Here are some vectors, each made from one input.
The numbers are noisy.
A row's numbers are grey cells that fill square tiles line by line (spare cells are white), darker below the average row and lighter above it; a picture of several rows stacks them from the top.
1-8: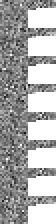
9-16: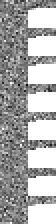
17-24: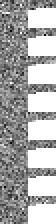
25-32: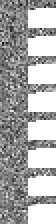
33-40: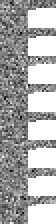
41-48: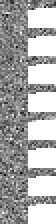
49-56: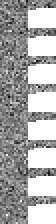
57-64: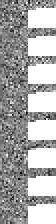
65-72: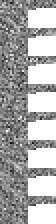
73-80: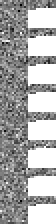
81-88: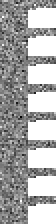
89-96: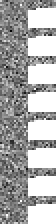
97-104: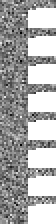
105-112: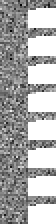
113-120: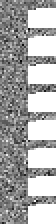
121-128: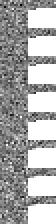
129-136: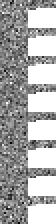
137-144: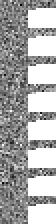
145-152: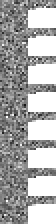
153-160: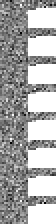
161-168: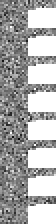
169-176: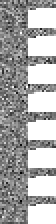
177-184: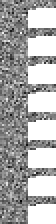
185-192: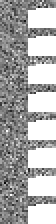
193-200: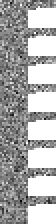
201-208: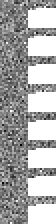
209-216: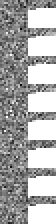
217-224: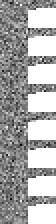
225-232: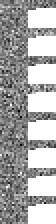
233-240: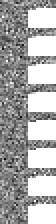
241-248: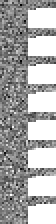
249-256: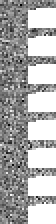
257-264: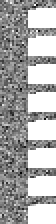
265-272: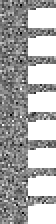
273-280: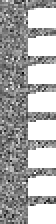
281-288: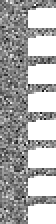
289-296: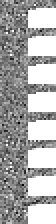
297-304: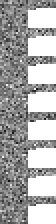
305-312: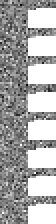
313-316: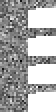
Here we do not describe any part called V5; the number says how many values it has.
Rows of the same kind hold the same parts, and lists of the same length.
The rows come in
5 kinds.
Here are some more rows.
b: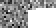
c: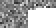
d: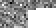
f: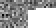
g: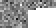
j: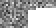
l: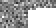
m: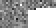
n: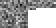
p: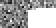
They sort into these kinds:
b, p
c, l
d, f, g, m
j
n

